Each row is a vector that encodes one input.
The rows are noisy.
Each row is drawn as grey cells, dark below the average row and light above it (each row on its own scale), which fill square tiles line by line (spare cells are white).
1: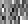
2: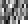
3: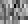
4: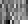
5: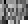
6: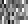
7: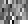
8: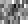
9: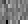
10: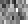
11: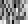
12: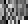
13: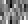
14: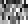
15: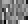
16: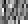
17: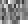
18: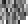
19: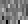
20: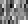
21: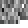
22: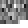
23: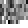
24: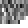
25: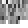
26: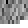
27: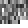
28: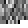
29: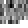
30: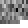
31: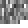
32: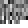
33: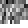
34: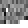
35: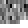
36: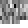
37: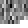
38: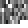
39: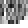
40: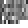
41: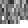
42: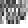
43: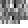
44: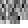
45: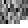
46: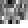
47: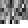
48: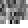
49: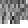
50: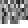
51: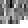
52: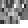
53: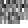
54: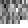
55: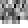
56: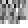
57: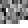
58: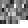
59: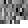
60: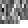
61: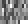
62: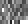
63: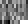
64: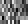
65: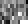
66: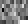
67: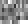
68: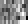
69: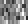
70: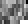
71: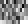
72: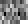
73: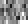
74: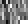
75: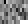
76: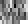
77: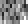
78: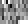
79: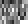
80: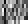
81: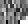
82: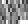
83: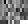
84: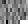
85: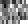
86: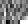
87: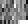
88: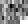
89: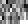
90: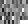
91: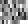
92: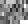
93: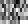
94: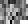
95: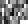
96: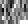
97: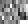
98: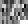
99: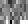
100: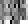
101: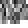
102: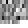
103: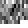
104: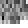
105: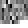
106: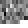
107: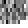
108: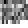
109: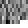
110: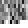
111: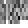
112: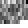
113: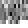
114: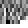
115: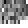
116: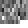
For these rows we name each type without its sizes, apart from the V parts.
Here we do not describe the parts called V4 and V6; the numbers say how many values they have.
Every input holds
either a point on a circle and a true/false value, or a value of V4 and a value of V6.
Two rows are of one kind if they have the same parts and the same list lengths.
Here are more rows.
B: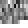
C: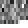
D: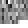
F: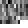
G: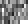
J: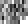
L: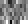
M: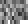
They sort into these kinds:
B, C, D, L, M
F, G, J

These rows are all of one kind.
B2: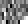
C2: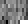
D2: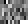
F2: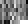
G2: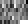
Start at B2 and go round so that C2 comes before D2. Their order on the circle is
B2, C2, D2, F2, G2.
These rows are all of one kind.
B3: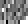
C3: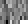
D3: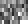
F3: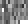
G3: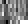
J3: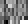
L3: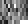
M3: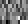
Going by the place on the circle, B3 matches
F3 and L3.
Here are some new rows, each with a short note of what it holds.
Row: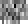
a value of V4 and a value of V6
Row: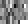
a point on a circle and a true/false value
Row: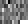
a point on a circle and a true/false value
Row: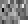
a value of V4 and a value of V6
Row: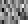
a value of V4 and a value of V6
